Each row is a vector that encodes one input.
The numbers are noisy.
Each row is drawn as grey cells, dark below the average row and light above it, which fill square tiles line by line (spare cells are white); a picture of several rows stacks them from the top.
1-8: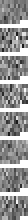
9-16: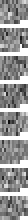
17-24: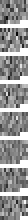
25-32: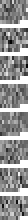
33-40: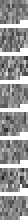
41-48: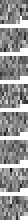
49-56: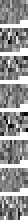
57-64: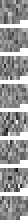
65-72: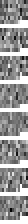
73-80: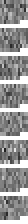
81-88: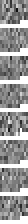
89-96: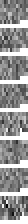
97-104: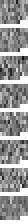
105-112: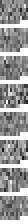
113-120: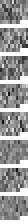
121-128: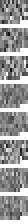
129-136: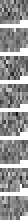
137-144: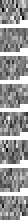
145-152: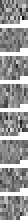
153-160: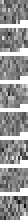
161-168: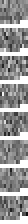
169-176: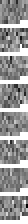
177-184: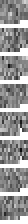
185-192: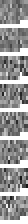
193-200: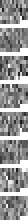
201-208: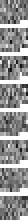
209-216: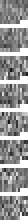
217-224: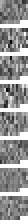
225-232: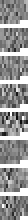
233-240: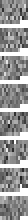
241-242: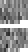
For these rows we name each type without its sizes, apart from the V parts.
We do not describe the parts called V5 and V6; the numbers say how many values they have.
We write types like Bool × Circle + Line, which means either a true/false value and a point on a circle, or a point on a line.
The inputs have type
(Circle + V5) × V6 + Label.
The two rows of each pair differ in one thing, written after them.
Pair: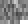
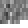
the value of V6
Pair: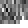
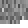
the place on the circle
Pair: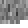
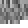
the place on the circle
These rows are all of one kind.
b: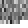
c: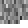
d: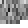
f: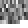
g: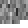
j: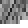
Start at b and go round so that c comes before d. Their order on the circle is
b, f, c, j, g, d.
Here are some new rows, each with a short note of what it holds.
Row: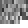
a label
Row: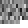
a label
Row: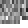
a label
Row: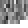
a point on a circle and a value of V6
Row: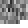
a value of V5 and a value of V6
